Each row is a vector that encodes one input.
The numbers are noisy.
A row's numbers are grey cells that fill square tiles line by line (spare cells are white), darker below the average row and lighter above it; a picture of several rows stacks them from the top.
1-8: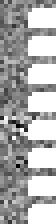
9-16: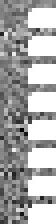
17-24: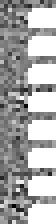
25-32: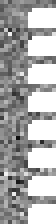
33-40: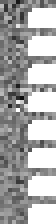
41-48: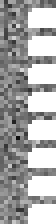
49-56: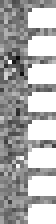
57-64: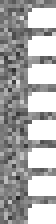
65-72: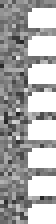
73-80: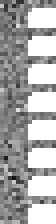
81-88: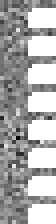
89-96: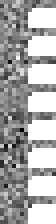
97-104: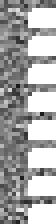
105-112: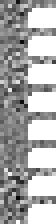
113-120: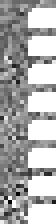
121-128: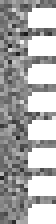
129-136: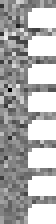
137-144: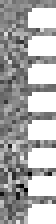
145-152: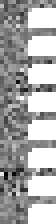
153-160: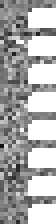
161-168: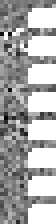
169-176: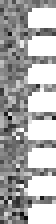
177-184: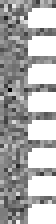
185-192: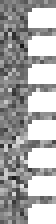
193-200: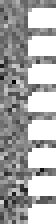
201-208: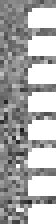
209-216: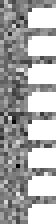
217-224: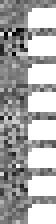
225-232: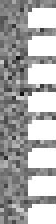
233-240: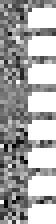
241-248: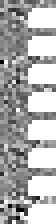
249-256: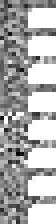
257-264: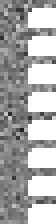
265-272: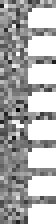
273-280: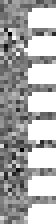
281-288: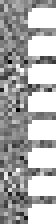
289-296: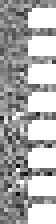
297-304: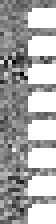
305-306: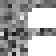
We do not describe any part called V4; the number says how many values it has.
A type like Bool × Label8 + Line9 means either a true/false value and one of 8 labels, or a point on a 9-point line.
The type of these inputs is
(Line8 + Tree11) × Tree11 + V4 × V4.
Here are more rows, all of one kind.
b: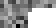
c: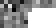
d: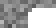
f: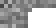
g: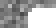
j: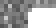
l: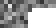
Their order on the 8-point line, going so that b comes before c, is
g, j, b, c, d, f, l.
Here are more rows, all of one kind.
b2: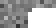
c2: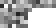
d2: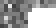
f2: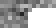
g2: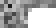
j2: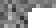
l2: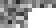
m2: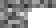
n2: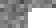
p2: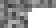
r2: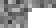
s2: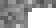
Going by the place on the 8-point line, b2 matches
j2, l2, r2 and s2.
